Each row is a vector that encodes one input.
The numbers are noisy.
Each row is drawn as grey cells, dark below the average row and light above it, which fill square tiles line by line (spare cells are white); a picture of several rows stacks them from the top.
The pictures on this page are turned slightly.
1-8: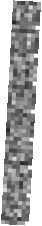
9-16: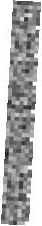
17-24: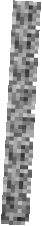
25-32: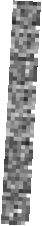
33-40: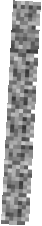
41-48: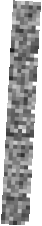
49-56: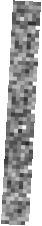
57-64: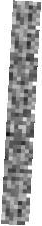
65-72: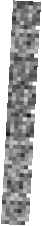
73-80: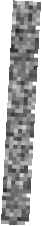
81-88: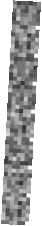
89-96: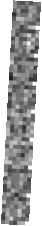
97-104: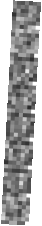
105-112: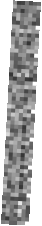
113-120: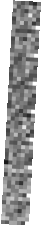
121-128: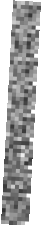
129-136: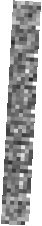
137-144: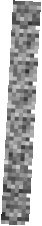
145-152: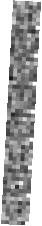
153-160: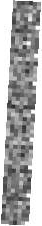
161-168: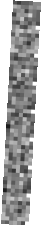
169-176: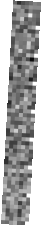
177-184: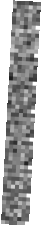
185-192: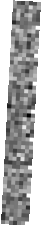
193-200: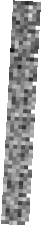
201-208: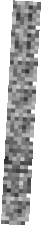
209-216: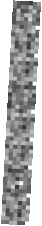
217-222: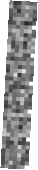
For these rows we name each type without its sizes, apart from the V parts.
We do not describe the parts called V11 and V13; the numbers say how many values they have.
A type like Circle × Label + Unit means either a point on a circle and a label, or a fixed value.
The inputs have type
Bool × (Tree + Unit) + V11 × V13.
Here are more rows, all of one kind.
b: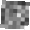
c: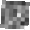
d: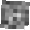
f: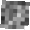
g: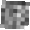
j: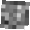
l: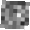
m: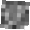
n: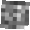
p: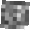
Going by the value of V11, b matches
c, f, g and l.
